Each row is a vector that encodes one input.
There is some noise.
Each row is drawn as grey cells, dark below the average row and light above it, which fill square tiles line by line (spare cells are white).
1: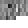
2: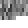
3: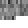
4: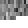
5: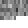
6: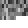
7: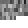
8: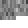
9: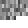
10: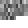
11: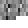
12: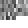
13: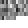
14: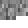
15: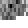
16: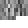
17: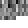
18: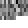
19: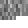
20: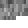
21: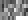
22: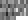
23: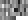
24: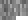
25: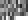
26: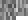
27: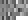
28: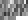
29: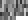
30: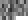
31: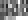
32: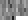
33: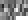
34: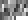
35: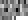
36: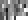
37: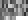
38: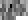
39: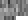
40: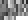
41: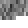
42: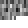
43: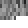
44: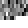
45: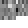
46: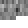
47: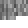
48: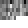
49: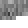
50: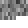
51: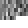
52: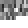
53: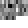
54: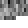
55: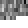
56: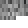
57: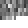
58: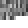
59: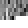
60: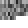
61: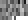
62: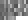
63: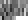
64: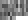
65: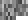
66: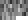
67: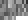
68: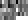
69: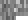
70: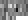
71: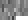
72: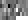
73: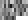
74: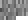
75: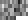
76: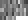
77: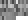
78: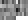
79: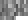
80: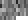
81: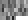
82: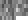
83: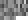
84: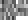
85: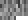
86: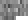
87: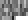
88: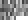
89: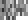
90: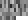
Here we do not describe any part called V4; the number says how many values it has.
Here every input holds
a list of up to two items, each a true/false value and a value of V4.
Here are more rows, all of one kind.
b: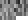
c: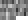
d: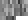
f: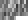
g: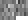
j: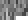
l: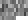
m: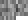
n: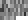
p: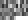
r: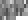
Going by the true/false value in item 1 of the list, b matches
j, n and r.
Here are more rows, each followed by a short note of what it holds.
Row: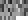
a list of one item
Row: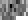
the empty list
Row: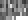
a list of two items
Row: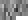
a list of two items
